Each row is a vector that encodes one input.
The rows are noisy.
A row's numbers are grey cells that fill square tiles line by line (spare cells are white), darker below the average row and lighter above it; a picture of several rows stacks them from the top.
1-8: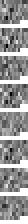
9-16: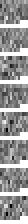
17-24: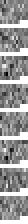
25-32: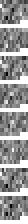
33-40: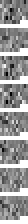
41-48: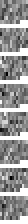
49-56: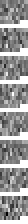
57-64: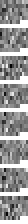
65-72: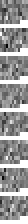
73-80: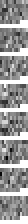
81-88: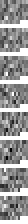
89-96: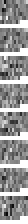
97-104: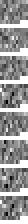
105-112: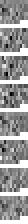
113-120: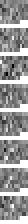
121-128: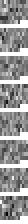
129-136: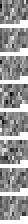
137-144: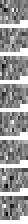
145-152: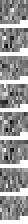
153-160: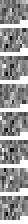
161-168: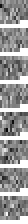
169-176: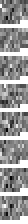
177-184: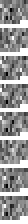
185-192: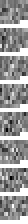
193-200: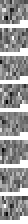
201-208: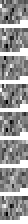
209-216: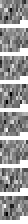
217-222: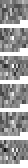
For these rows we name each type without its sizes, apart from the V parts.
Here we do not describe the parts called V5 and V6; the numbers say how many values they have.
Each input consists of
either a node of a tree and a value of V5, or a true/false value and a value of V6.
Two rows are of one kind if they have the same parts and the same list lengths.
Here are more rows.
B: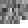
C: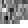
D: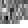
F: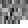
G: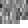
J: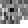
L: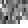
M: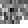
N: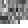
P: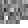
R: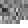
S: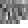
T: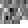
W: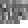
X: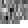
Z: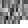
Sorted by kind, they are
B, G, P, R, S, W
C, D, F, J, L, M, N, T, X, Z

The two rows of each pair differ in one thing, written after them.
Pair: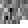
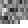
the value of V6
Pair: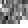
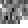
the true/false value
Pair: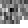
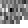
the true/false value
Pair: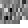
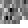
the true/false value
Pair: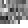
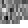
the value of V6
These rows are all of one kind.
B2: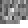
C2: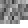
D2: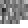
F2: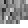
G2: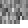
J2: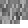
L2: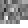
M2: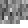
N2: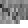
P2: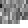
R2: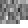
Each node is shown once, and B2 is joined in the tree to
C2.
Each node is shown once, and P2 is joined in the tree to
R2.
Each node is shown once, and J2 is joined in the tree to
C2, D2, M2 and N2.
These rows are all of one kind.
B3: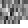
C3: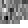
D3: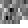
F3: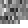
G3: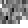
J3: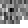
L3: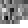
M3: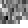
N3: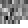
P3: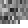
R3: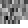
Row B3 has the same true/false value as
C3, G3 and M3.
